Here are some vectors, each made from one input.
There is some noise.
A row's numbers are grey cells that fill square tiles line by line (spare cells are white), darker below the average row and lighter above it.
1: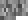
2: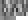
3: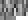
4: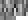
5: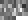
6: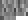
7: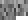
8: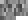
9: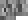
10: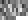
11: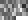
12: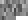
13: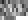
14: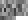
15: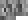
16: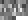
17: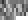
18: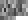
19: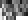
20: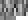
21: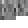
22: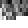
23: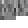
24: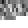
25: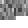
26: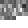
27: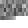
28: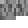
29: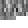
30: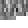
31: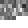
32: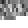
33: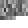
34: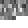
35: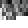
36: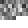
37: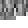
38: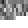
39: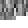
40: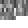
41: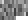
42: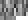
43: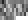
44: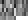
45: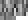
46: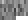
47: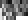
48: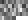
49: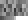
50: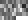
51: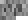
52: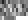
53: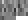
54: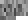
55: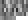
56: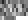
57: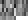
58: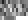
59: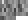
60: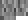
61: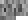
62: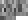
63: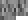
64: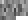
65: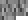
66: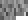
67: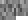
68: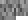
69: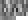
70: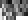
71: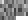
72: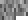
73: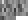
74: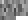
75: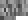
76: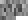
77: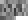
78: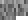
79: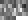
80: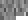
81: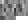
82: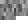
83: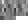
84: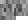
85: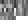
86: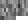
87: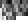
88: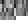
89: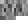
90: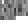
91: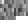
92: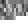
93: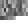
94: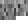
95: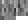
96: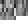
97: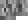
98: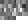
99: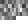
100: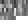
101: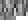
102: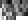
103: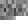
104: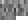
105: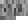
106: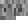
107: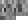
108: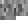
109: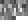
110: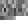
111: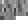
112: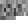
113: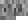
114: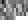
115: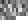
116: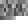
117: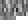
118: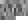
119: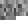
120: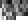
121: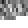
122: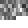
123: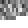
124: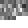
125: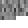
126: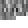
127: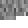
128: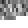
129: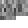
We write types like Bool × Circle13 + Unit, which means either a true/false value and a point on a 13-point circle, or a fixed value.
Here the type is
Circle11 + Tree9 × Tree9 + Unit.
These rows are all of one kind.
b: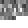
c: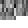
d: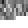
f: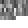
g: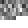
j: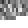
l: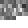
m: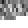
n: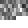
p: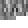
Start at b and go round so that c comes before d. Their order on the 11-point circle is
b, f, c, p, d, m, j, g, n, l.
